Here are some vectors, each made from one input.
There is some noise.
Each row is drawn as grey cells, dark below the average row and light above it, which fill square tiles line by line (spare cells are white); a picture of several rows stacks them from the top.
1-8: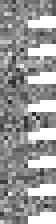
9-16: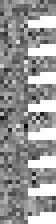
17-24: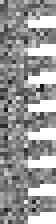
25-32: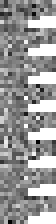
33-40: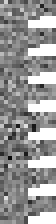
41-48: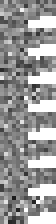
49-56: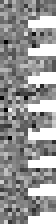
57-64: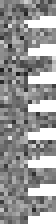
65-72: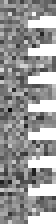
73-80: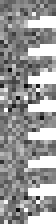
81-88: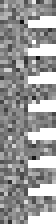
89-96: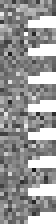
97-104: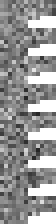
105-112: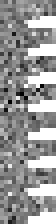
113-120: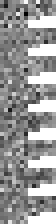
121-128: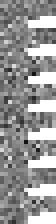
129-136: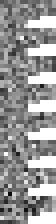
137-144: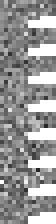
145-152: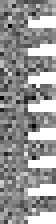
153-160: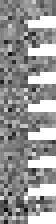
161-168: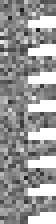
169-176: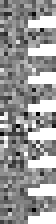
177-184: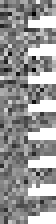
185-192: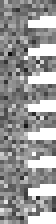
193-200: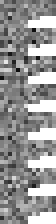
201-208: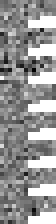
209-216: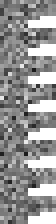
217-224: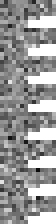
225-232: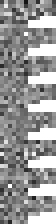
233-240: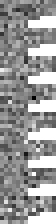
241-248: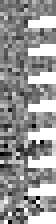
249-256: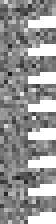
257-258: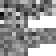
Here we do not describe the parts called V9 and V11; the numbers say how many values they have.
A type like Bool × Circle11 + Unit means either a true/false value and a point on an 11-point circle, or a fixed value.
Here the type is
(Bool × Circle5 + V11) × Tree16 × V9.
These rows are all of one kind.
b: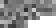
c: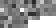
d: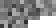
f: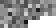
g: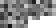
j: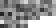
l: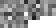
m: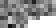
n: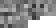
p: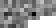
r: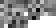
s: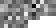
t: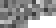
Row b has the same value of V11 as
p, r and t.
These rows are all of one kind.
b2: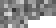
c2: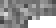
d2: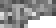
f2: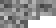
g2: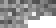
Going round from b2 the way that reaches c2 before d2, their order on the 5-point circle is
b2, g2, c2, f2, d2.
